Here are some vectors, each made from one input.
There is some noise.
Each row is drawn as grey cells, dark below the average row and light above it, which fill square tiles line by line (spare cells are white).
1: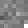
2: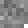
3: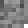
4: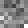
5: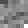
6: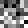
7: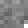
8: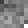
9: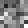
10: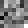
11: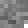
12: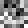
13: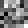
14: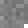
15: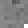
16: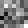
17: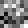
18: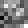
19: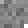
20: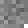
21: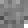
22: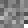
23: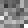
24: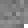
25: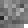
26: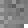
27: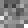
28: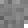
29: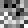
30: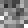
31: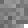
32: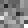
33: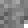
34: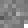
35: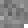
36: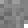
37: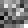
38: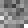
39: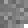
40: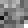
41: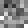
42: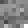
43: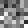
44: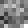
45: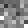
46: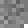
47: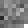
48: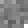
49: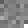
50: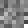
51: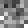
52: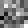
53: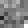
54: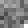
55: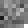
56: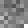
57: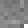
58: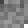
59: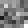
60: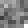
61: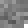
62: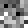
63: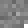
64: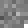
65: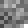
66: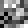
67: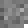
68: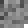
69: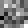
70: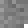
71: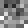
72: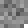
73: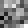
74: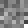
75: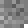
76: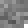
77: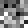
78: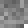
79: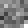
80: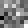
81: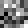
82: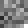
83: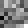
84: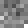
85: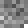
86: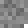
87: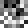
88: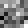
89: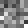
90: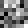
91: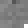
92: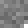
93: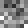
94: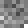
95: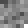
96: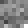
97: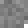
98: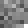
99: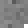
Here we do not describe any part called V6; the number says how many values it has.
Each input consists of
a point on a 5-point line, together with either a node of a 7-node tree, or a value of V6.
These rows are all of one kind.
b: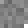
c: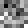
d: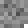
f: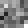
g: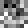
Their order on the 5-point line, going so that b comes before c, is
b, g, f, d, c.
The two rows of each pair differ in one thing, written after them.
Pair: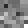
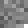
the place on the 5-point line
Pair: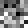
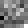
the place on the 5-point line
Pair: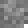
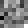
the value of V6
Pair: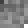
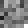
the place on the 5-point line
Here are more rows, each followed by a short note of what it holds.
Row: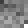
a point on a 5-point line and a value of V6
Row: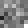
a point on a 5-point line and a node of a 7-node tree
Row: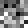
a point on a 5-point line and a value of V6
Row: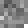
a point on a 5-point line and a node of a 7-node tree
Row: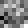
a point on a 5-point line and a value of V6
